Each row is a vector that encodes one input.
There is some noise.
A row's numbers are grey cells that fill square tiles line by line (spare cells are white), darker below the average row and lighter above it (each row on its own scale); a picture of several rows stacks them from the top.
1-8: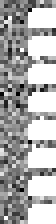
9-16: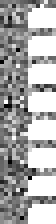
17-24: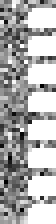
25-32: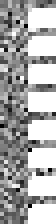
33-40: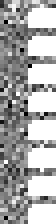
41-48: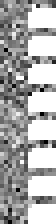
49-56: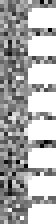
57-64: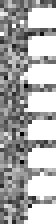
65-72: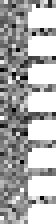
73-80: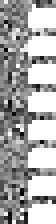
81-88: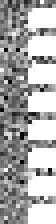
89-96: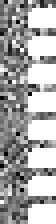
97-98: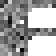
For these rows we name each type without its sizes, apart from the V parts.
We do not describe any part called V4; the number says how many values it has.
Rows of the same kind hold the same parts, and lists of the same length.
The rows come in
2 kinds.
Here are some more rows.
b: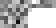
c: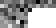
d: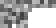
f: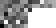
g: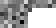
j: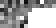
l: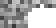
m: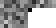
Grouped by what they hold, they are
b, d, l
c, f, g, j, m

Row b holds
three true/false values and a value of V4.
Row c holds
a label.
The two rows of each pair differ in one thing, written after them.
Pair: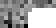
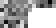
the value of V4
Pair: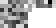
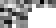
the value of V4
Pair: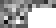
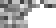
one of the three true/false values
